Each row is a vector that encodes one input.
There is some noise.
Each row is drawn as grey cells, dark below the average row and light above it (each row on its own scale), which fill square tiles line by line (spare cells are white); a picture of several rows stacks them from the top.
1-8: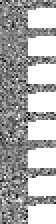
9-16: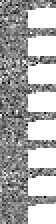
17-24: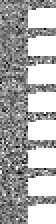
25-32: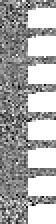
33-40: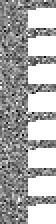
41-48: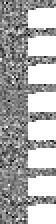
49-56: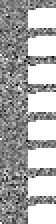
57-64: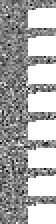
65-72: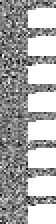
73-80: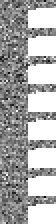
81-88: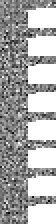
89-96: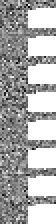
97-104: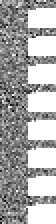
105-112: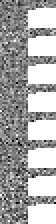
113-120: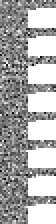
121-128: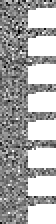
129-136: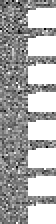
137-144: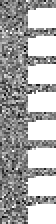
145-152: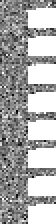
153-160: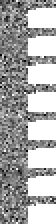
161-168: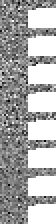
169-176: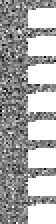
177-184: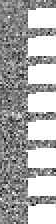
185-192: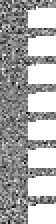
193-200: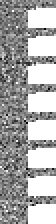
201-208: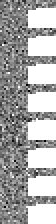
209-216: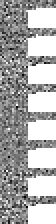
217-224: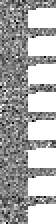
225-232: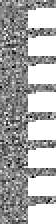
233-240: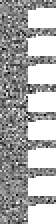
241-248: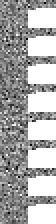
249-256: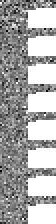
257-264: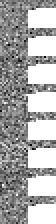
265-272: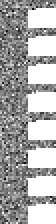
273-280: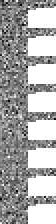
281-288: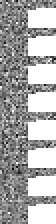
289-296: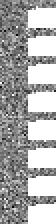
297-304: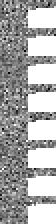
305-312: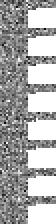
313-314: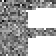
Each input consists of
a point on a 10-point line and four true/false values.
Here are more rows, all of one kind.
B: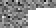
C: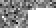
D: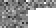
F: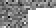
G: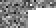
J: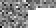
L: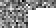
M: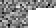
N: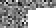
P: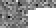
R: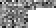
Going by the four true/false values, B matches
D, F, N and P.
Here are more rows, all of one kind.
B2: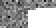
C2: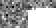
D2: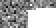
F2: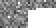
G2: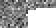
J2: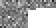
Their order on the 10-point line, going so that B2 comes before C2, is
G2, F2, J2, B2, D2, C2.
